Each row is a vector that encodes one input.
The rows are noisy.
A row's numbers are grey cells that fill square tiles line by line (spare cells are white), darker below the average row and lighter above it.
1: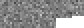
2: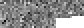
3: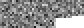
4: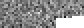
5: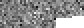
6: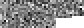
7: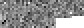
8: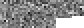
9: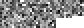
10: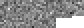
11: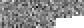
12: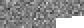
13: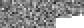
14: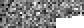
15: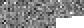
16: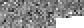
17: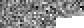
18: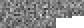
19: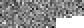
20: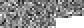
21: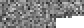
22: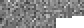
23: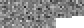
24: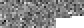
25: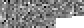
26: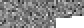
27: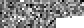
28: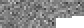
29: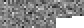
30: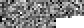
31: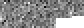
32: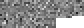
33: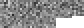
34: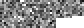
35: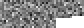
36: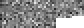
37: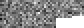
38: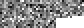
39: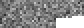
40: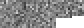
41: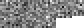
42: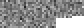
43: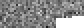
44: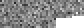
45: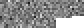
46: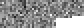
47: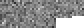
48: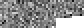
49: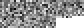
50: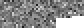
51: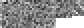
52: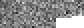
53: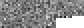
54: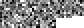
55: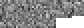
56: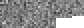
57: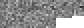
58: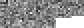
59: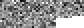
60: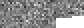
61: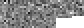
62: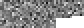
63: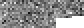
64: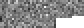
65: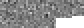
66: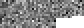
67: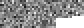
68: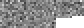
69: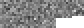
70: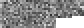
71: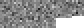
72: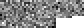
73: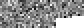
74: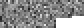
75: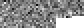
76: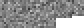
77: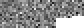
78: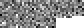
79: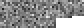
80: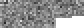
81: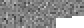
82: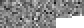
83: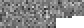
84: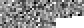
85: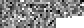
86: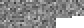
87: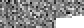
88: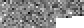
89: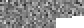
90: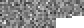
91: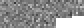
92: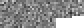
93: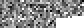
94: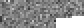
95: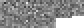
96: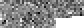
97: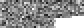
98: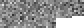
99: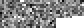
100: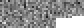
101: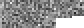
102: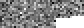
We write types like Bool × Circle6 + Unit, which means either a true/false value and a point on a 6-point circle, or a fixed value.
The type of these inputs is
List3(Line4 × Line4).
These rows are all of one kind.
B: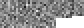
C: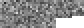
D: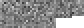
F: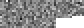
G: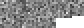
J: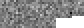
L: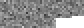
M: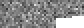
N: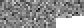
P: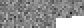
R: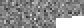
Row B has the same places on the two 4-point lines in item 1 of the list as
C and J.
